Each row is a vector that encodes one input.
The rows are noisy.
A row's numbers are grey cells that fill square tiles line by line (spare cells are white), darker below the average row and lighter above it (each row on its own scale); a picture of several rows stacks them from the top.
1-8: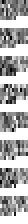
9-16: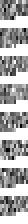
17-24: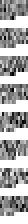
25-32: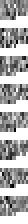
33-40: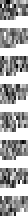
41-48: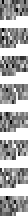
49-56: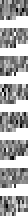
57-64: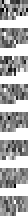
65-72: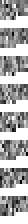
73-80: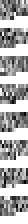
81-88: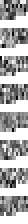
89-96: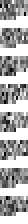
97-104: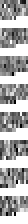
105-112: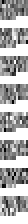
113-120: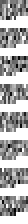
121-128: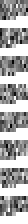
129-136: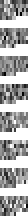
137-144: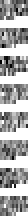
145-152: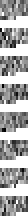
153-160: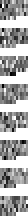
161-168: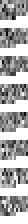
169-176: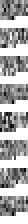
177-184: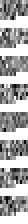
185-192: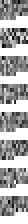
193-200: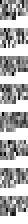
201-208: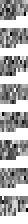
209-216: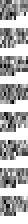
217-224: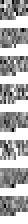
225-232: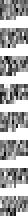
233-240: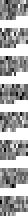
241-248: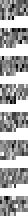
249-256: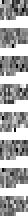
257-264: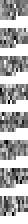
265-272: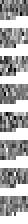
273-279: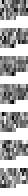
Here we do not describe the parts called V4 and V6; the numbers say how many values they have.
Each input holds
either a point on a 5-point circle and a value of V4, or two values of V6, or a list of up to two points on a 7-point line.
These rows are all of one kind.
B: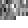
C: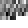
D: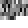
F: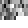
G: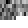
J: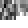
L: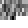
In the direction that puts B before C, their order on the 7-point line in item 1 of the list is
J, G, F, B, D, L, C.
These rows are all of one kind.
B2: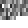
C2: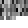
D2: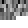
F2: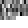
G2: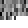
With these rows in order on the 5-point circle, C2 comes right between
F2 and G2.
